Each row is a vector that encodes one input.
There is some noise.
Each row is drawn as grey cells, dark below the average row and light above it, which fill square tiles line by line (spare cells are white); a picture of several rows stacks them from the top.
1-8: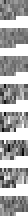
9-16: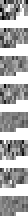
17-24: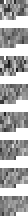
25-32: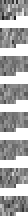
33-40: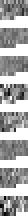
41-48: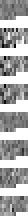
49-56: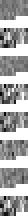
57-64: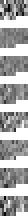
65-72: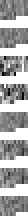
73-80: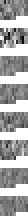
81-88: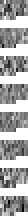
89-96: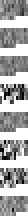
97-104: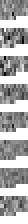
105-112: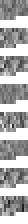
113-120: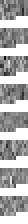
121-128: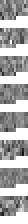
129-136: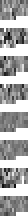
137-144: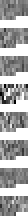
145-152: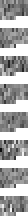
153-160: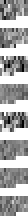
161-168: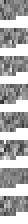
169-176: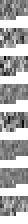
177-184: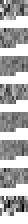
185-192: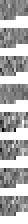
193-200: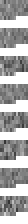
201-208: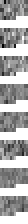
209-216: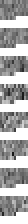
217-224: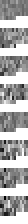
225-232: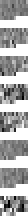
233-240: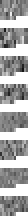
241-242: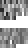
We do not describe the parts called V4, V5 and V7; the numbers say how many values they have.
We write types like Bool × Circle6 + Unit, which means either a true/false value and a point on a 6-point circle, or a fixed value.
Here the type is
Circle8 + Circle9 × (Tree9 + V7) + Unit + V4 × V5.
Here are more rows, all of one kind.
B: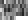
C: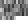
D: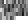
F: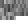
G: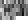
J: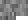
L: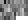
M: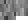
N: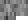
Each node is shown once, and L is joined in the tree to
D and F.
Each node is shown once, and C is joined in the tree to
D and M.
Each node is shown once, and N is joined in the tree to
B and D.
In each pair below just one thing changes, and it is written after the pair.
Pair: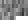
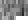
the place on the 9-point circle
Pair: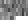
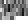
the value of V7
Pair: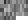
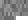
the value of V7
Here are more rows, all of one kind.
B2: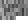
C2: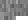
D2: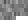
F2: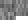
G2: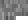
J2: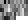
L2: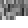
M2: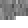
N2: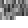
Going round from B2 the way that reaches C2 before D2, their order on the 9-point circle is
B2, G2, F2, N2, M2, C2, D2, J2, L2.
